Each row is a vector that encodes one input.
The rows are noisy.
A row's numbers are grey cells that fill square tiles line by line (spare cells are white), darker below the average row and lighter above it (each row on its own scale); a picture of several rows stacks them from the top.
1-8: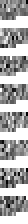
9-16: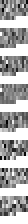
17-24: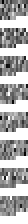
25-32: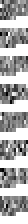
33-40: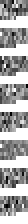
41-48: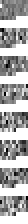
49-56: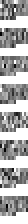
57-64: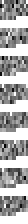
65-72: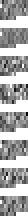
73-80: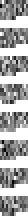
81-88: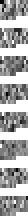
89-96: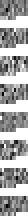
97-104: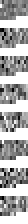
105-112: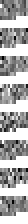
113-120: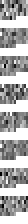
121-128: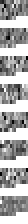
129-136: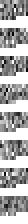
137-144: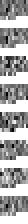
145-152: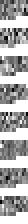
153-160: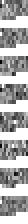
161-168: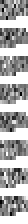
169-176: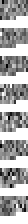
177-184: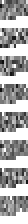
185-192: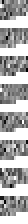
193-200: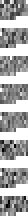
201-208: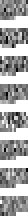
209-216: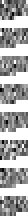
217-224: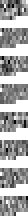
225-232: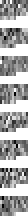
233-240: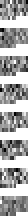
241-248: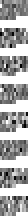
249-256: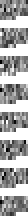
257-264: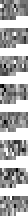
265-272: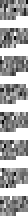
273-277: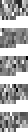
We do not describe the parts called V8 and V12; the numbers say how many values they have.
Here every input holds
a point on a 6-point line and a value of V8, together with either a point on a 10-point line, or a value of V12.
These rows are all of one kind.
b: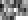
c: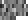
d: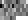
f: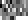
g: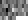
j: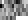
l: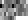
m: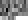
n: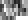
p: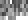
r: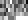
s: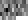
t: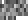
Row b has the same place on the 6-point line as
m, n and p.
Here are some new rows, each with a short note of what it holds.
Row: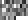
a point on a 6-point line, a point on a 10-point line and a value of V8
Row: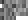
a point on a 6-point line, a value of V8 and a value of V12
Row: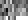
a point on a 6-point line, a point on a 10-point line and a value of V8
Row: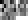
a point on a 6-point line, a value of V8 and a value of V12
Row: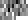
a point on a 6-point line, a point on a 10-point line and a value of V8
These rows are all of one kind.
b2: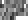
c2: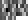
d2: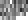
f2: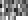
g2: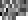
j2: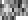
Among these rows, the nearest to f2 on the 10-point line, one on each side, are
d2 and g2.
